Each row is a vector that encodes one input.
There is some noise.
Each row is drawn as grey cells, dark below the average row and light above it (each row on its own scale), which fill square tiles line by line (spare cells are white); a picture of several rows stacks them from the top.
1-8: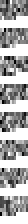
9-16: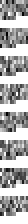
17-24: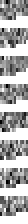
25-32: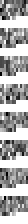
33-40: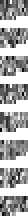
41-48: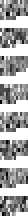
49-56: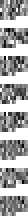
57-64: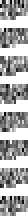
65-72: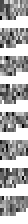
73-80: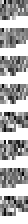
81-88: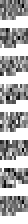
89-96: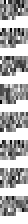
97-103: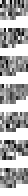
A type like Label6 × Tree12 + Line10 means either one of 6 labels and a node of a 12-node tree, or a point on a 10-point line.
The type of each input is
Circle19.
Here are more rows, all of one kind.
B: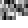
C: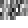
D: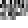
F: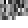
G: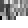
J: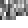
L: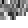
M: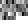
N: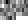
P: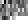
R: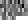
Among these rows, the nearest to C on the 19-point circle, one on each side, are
J and L.
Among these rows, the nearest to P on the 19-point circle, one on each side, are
F and M.
